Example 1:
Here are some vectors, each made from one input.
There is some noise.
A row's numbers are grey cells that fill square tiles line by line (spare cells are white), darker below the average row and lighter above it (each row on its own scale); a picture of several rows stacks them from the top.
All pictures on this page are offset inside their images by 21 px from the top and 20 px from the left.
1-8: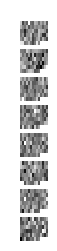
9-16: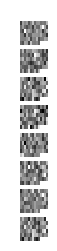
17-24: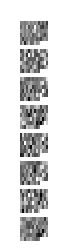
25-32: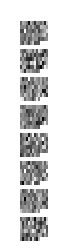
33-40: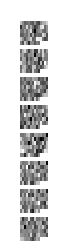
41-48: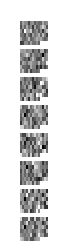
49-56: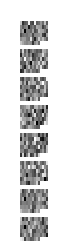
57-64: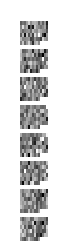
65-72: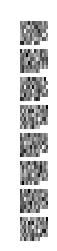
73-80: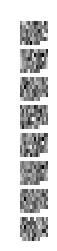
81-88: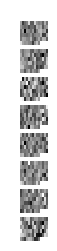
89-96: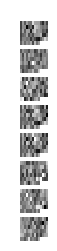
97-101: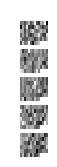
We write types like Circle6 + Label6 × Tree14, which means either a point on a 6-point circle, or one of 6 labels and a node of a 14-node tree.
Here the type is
(Bool × Bool × Bool + Label5) × Label5.
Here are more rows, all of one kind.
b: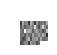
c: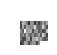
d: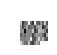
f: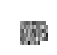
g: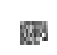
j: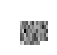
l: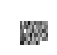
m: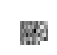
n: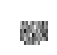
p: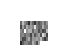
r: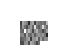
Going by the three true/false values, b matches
c, p and r.
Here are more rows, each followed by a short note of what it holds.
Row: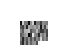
one of 5 labels and three true/false values
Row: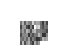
one of 5 labels and three true/false values
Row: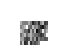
two labels (each one of 5)
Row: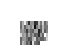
two labels (each one of 5)
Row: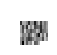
two labels (each one of 5)
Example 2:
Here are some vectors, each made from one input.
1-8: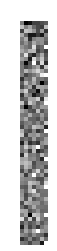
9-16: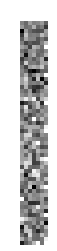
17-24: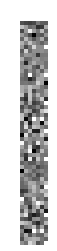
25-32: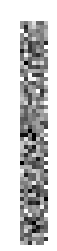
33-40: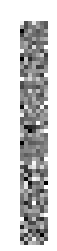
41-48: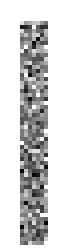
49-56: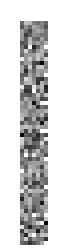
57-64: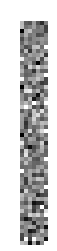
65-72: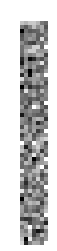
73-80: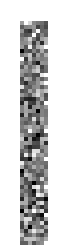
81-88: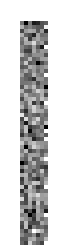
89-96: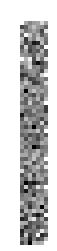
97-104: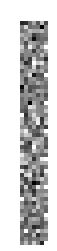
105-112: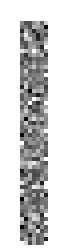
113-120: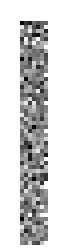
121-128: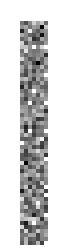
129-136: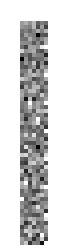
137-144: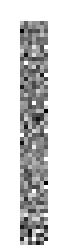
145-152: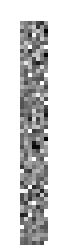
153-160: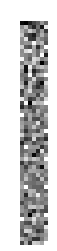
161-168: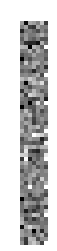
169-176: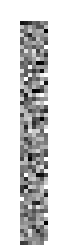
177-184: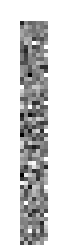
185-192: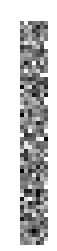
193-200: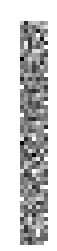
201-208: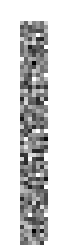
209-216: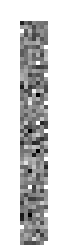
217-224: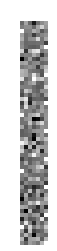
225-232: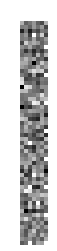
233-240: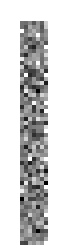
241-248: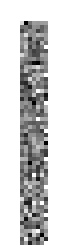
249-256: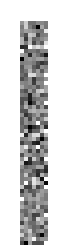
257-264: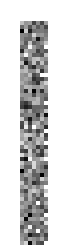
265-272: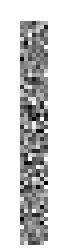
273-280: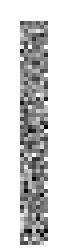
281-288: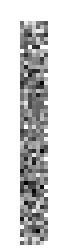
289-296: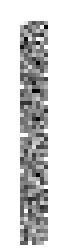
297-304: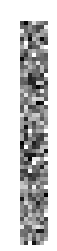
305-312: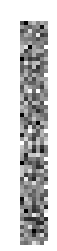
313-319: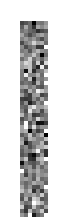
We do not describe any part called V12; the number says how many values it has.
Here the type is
Bool × Bool × Bool × (Line11 + V12).
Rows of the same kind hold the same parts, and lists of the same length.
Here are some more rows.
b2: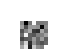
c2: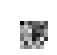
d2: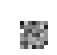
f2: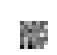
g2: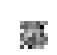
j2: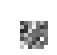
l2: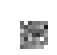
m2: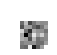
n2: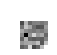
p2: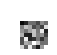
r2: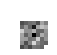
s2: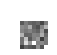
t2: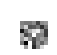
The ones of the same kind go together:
b2, f2, g2, j2
c2, d2, l2, m2, n2, p2, r2, s2, t2

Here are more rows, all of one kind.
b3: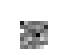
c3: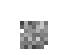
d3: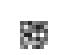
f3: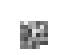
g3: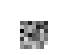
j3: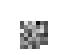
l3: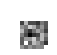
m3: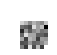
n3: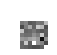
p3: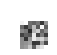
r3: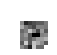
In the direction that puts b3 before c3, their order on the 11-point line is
g3, l3, r3, b3, n3, c3, m3, j3, f3, p3, d3.
